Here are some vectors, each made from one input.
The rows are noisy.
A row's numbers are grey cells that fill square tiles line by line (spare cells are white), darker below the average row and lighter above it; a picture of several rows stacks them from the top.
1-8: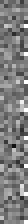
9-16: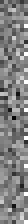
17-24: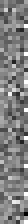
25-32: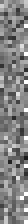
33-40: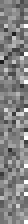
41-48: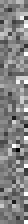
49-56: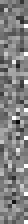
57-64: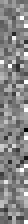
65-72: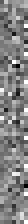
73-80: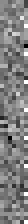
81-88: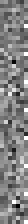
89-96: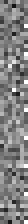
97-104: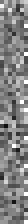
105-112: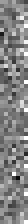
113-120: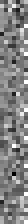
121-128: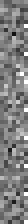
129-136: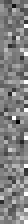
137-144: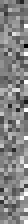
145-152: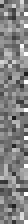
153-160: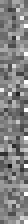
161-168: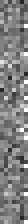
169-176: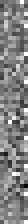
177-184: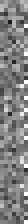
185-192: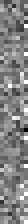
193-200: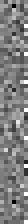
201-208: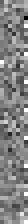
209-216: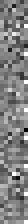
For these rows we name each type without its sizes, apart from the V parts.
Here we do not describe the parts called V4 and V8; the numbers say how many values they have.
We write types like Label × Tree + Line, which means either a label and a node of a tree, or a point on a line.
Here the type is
(Bool × Circle + V8) × Tree + Line × V4.
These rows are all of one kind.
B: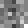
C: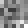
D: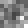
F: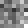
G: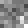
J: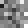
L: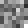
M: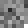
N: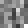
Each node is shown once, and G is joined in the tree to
D and F.
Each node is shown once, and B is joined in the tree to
F, J, M and N.
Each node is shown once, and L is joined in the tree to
J.
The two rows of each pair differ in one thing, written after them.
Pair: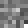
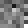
the true/false value
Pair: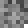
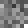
the true/false value
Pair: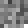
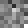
the true/false value
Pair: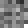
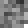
the place on the circle
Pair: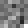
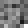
the node of the tree
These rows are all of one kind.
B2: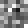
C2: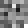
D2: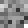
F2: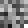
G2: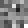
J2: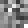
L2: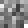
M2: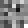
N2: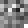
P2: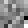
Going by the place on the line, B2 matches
J2 and N2.
